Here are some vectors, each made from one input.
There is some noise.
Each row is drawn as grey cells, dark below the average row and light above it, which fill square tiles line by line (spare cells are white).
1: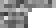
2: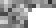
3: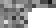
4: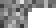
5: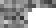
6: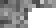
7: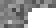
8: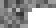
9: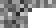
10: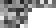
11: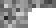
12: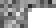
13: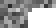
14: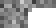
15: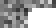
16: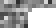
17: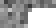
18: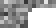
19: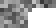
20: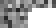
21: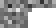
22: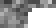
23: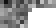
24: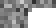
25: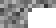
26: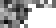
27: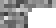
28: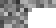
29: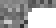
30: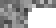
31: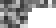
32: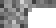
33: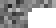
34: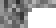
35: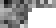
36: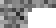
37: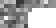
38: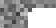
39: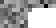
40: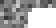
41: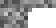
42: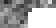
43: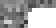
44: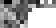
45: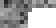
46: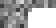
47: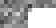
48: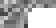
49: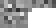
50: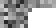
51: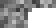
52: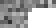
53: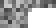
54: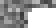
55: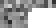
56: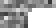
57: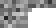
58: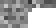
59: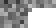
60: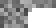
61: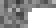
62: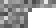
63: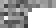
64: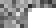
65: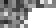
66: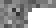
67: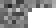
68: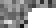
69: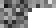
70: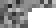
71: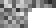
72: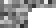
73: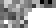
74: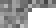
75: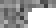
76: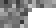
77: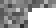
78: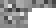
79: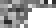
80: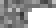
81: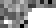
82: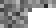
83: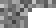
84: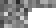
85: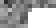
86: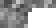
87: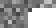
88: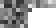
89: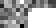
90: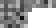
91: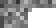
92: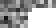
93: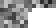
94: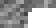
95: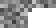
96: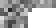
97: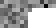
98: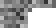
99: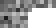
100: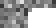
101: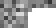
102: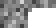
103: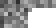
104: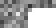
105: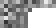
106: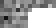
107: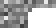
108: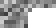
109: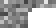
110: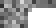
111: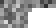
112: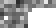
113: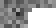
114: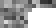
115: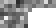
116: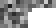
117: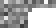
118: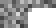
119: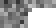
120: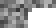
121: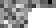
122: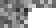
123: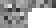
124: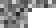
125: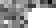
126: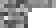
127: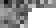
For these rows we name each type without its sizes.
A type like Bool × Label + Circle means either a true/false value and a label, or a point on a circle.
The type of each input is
Line × (Line + Tree).
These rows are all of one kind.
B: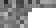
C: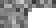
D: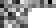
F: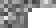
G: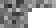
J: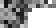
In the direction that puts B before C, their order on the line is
F, G, J, B, D, C.
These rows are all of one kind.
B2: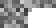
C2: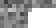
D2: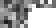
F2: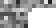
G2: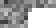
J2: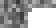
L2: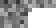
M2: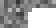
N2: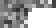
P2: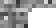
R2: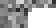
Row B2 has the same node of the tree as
F2, J2, L2 and P2.
